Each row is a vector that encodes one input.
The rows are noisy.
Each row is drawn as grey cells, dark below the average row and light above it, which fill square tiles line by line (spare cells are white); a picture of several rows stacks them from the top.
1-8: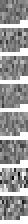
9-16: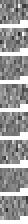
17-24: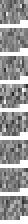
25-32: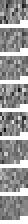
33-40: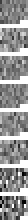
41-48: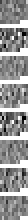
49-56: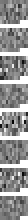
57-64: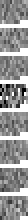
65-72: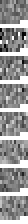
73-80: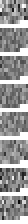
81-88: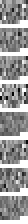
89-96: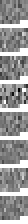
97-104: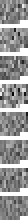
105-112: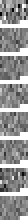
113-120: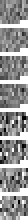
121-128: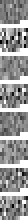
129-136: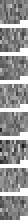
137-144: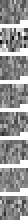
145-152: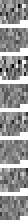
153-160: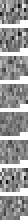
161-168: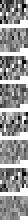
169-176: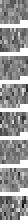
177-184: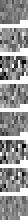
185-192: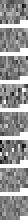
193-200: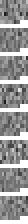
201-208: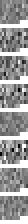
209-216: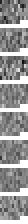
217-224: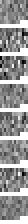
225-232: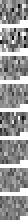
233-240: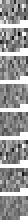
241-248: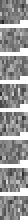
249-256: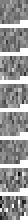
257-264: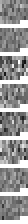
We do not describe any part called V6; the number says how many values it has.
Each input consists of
either a point on a 10-point circle, a true/false value and a value of V6, or a list of up to three points on a 5-point line.
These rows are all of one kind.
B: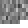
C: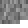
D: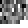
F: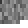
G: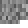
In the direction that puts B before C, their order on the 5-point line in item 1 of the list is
G, B, C, F, D.
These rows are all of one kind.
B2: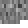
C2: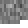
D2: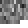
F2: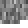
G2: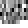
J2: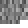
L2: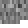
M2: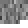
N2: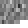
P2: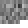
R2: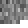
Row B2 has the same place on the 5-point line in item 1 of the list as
C2, D2, G2 and L2.
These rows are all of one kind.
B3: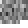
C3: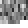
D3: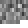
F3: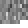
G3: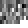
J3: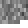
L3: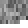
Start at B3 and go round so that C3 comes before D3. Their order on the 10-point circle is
B3, C3, J3, D3, F3, L3, G3.
